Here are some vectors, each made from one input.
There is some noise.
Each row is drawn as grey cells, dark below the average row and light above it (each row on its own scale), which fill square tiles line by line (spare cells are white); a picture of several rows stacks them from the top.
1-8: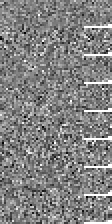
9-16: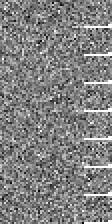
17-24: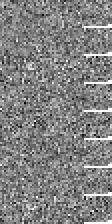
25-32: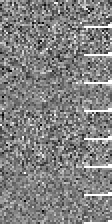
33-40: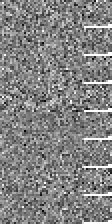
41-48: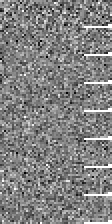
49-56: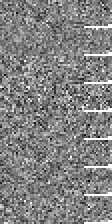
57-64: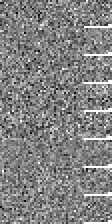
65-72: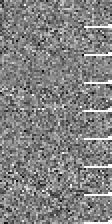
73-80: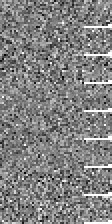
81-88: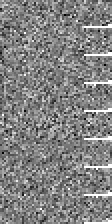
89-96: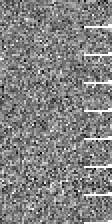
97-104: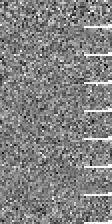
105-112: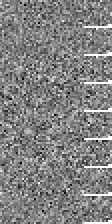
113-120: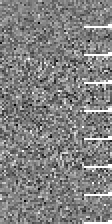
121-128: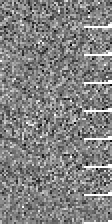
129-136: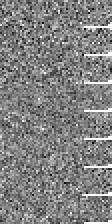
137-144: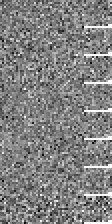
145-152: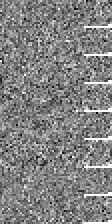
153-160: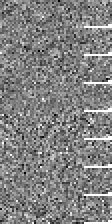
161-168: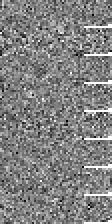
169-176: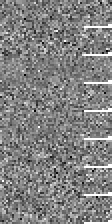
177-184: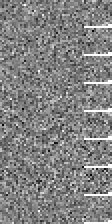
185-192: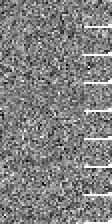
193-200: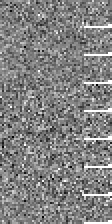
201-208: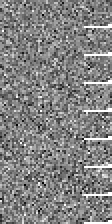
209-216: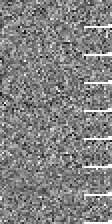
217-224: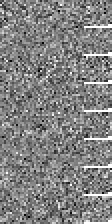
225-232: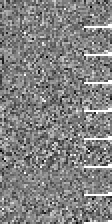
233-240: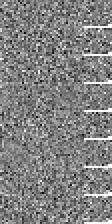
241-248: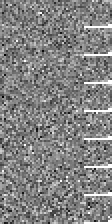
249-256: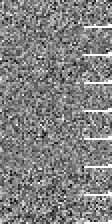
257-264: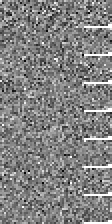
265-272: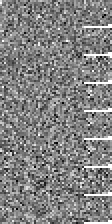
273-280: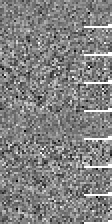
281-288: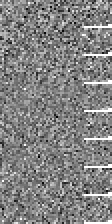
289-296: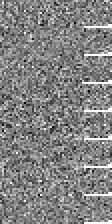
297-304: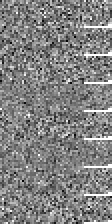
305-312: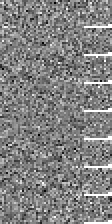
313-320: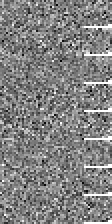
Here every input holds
either a point on a 6-point circle and a true/false value, or a point on an 18-point circle, or a fixed value.
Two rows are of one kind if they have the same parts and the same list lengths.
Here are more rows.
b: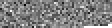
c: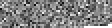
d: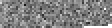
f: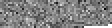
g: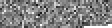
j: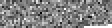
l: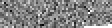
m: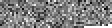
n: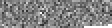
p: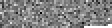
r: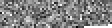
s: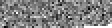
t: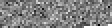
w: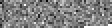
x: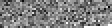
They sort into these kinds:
b, c, d, l, n, s
f, g, j, m, p, r, w
t, x

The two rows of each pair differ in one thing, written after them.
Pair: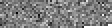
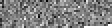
the true/false value
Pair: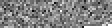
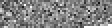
the true/false value
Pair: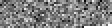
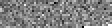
the place on the 6-point circle
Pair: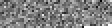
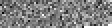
the place on the 6-point circle
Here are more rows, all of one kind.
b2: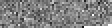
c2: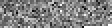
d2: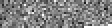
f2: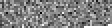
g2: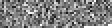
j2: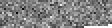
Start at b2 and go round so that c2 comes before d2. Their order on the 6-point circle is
b2, c2, f2, j2, d2, g2.
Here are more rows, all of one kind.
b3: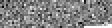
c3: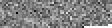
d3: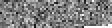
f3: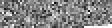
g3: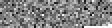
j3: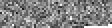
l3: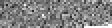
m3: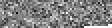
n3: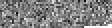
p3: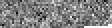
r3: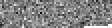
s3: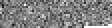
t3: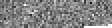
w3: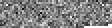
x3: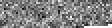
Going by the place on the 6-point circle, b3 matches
f3, l3, n3 and p3.
